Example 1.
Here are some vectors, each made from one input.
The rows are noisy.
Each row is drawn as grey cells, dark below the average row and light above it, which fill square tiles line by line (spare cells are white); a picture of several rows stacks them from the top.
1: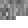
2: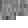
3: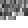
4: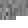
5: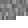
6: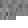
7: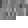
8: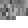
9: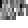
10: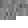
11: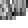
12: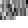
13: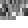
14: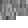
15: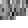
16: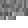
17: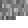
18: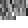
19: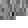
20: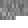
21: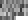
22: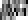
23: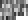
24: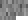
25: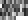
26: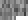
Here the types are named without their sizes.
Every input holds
a point on a line.
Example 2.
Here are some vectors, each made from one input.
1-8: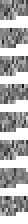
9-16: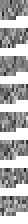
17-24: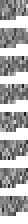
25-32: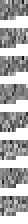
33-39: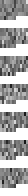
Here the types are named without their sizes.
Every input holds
a node of a tree.
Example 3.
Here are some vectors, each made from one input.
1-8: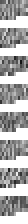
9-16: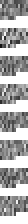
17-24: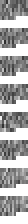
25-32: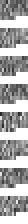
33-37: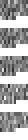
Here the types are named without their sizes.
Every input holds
a point on a line.
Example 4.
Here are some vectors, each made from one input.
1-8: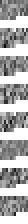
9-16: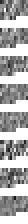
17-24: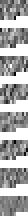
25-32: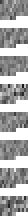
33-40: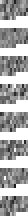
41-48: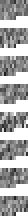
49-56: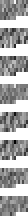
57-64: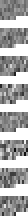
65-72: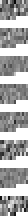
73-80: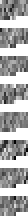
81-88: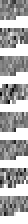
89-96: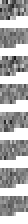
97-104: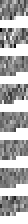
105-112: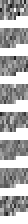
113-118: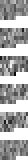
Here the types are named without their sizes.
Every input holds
a point on each of two lines.
